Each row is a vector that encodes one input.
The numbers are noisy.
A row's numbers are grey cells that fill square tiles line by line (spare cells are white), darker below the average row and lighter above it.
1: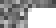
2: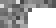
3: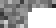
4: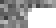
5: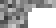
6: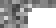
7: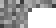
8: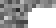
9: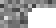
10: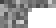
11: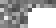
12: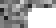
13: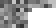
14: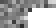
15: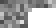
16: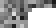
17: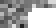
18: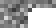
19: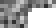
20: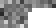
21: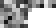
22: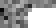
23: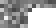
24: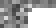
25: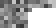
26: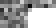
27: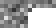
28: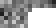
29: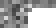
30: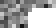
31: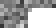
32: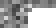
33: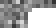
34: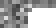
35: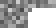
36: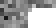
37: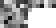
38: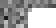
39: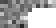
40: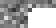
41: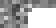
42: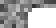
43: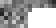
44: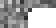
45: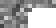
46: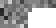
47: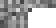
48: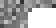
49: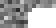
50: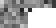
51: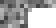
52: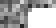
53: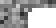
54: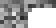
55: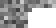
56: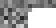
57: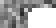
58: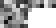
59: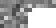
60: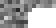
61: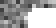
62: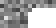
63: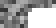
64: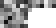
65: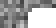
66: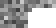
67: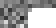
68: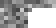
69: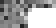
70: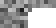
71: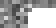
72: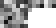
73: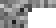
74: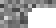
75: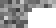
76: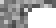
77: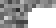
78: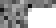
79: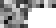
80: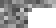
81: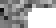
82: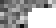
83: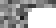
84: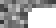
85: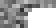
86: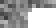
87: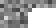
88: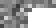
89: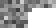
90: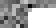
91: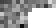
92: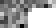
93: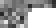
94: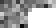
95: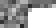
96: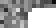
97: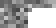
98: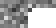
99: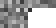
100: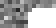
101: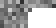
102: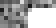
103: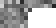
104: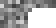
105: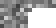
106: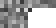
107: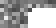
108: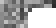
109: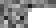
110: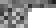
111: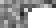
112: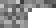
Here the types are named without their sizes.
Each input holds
a list of points on a circle.
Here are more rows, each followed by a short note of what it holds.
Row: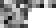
the empty list
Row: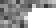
a list of two items
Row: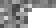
a list of one item
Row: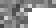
a list of one item
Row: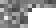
a list of one item
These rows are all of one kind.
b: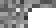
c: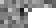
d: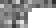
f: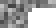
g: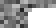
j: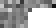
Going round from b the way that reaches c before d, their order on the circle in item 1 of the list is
b, c, g, f, d, j.
